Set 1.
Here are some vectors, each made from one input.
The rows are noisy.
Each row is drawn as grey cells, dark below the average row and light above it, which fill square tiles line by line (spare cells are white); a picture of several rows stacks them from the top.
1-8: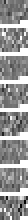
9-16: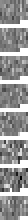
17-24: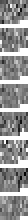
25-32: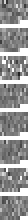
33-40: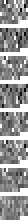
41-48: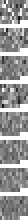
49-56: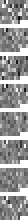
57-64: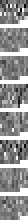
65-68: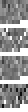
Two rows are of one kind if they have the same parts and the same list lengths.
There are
2 kinds of row.
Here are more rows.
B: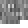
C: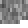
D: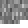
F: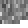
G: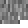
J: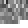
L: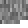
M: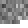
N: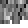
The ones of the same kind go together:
B, C, D, F, G, J, L, M
N

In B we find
four true/false values.
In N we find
a point on a 6-point circle.
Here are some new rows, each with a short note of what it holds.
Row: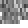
four true/false values
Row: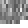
four true/false values
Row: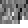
a point on a 6-point circle
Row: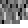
a point on a 6-point circle
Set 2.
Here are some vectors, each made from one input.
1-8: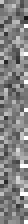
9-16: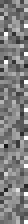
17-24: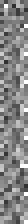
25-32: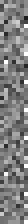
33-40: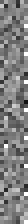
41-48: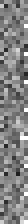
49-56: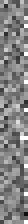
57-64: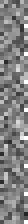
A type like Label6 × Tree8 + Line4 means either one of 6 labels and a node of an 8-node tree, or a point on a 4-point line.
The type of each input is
Line5 + Line6.
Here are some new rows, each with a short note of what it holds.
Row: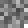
a point on a 6-point line
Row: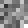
a point on a 5-point line
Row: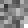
a point on a 5-point line
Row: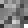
a point on a 6-point line
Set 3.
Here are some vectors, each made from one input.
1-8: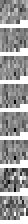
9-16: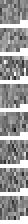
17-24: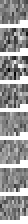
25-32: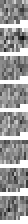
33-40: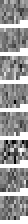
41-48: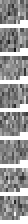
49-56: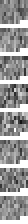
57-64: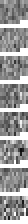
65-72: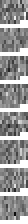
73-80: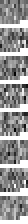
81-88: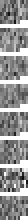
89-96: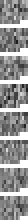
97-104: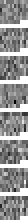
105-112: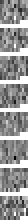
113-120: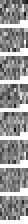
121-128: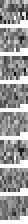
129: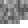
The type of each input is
Bool × Bool × Bool + Line13.
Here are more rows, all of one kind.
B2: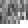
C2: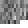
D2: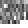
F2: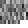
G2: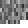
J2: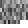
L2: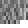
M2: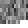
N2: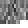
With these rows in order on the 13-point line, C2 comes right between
D2 and L2.
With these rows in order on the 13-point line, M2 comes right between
B2 and N2.
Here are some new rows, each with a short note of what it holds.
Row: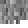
three true/false values
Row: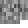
three true/false values
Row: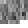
three true/false values
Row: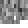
three true/false values
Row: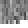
three true/false values
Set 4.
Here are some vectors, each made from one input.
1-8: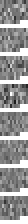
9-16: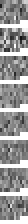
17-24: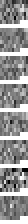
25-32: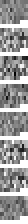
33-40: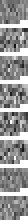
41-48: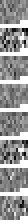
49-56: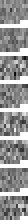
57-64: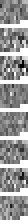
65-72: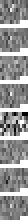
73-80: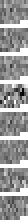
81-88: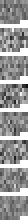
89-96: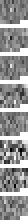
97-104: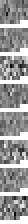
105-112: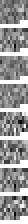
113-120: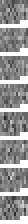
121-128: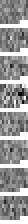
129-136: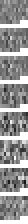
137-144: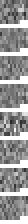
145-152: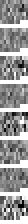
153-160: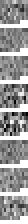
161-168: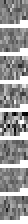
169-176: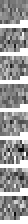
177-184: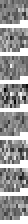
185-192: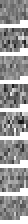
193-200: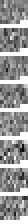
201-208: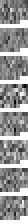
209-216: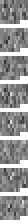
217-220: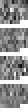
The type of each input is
Bool × Line11.
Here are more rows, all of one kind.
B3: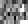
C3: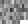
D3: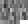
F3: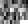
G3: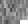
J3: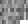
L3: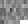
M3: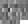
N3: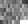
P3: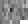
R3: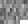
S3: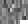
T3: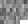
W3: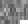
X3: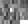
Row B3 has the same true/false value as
D3, P3, S3 and W3.
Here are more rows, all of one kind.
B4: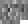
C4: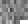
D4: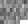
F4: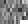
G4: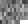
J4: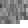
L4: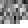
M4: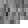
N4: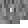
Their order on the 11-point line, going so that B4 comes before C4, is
F4, N4, B4, M4, J4, G4, D4, C4, L4.
